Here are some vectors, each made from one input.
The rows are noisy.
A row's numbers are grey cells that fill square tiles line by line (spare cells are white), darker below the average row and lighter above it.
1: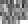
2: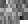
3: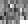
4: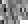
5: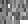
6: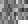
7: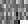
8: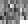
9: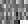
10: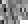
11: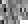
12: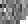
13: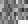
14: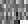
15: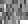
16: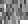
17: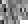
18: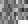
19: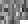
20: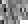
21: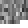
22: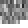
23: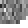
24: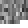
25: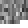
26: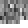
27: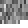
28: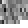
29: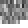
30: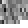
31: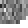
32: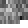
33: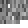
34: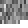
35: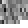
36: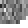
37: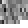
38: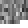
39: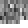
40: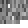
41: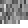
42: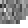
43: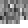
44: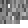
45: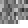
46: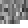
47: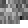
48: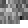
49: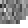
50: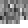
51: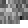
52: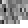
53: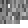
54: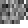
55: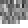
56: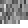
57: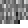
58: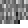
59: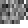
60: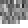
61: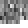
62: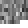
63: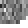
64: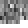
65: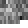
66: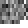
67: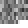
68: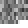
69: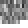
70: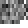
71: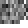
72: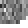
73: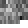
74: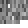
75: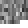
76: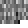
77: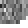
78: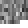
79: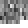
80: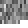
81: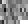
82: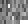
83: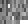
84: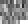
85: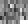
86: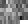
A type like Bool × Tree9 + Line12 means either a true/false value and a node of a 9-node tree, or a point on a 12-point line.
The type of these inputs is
Label11.
